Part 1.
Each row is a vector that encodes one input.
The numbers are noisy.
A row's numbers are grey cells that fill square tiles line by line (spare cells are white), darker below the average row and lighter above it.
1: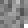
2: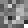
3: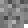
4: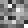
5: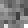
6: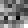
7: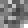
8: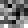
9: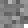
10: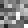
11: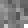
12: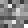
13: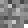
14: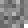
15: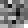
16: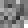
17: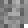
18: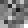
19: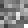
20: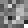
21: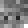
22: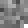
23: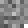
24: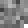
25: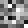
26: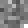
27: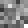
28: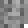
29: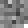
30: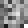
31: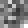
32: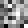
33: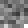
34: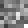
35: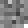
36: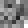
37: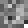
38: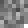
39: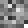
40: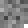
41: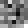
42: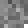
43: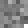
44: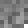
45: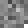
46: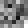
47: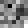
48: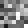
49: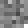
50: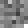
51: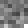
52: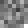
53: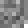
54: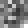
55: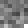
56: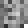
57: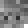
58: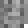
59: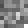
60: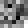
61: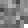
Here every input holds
a point on an 8-point line.
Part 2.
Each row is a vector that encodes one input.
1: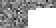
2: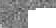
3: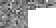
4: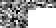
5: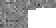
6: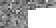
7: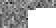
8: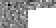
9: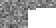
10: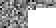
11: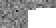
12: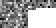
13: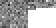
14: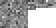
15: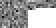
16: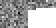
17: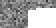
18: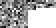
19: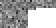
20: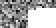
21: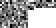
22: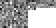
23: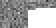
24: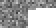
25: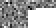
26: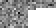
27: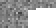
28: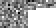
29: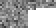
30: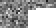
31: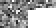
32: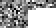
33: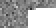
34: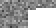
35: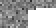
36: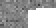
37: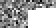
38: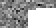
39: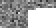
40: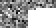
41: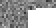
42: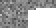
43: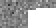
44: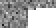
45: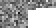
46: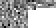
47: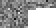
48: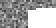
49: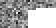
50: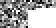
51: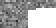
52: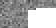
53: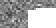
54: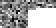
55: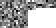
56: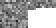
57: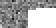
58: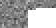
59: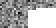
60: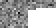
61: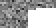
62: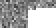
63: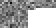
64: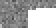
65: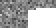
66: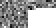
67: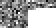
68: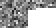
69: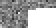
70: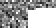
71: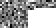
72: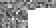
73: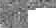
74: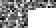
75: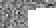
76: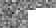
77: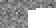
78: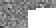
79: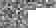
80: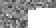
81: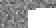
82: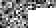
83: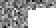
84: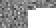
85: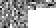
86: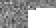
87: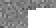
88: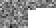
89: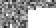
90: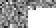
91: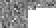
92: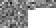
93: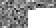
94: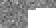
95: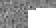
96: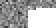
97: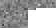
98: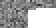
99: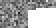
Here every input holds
either a point on a 15-point circle, or a fixed value.
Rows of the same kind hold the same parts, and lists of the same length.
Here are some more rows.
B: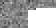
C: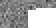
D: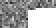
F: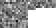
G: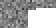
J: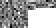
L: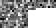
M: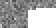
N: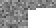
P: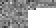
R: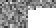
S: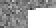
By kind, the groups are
B, C, D, F, G, J, M, N, P, R, S
L

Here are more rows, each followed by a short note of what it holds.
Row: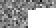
a point on a 15-point circle
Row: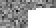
a point on a 15-point circle
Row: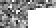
a point on a 15-point circle
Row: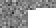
a point on a 15-point circle
